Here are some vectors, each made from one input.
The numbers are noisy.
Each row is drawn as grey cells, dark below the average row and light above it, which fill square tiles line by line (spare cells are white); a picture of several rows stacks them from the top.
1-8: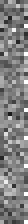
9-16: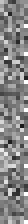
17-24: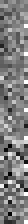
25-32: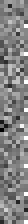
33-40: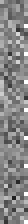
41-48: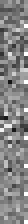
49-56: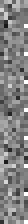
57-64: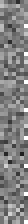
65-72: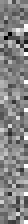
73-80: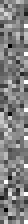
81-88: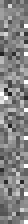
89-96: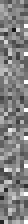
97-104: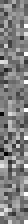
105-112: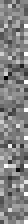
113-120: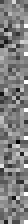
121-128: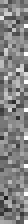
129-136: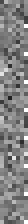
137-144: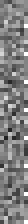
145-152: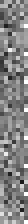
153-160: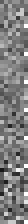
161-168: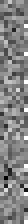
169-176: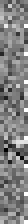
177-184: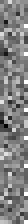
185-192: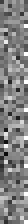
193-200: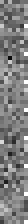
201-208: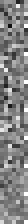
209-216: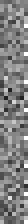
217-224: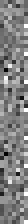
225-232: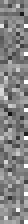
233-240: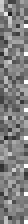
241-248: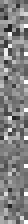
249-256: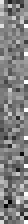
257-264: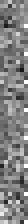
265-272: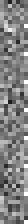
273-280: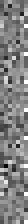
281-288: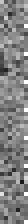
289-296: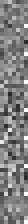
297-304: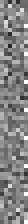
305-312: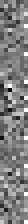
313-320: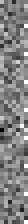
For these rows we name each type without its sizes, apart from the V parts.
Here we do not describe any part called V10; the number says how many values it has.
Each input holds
a list of items, each a true/false value and a value of V10.
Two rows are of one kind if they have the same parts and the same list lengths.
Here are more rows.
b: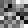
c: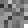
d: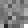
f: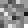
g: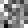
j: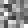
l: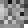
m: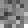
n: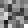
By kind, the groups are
b
c, d, g, j, m, n
f, l

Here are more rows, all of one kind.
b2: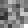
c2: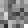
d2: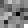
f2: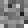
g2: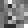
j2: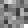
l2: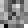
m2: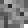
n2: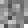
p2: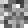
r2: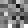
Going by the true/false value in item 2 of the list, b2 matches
g2, j2, m2 and r2.
